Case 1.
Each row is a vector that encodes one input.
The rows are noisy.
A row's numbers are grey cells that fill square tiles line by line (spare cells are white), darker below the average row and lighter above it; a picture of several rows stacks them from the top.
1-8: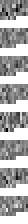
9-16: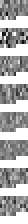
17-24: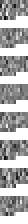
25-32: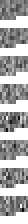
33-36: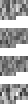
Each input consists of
a node of an 8-node tree.
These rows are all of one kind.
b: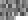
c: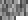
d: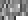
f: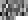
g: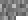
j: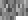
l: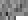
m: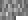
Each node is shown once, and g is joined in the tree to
c and l.
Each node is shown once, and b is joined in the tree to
l.
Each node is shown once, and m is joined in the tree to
d.
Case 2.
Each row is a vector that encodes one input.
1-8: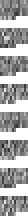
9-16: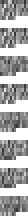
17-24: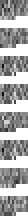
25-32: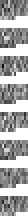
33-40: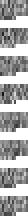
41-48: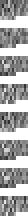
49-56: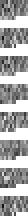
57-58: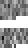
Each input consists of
a point on a 7-point line.
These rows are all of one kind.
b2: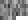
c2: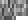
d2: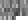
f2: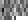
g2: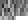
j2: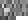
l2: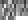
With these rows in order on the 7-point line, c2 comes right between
f2 and j2.
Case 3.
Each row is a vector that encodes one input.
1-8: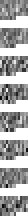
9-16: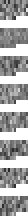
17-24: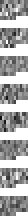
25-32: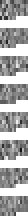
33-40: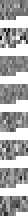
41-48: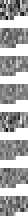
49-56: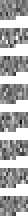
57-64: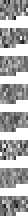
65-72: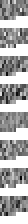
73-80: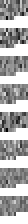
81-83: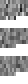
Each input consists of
a node of a 16-node tree.
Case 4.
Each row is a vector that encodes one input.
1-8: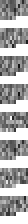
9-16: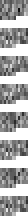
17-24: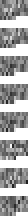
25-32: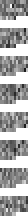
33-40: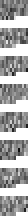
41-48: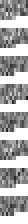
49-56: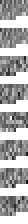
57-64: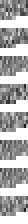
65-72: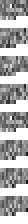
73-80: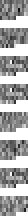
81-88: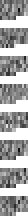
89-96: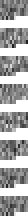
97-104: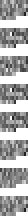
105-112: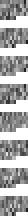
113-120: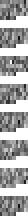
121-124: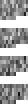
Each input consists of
one of 10 labels.
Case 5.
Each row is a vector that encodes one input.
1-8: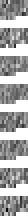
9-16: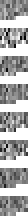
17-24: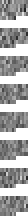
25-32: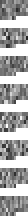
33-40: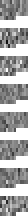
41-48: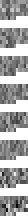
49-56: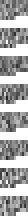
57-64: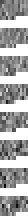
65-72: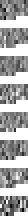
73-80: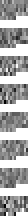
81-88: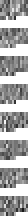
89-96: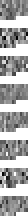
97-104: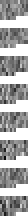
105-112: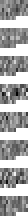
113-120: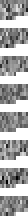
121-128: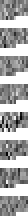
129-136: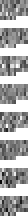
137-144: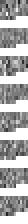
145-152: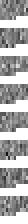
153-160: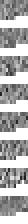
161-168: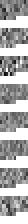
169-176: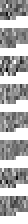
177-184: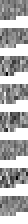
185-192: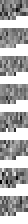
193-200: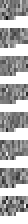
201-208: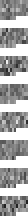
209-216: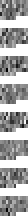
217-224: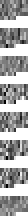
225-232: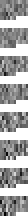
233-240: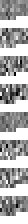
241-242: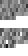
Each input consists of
a point on a 9-point circle.
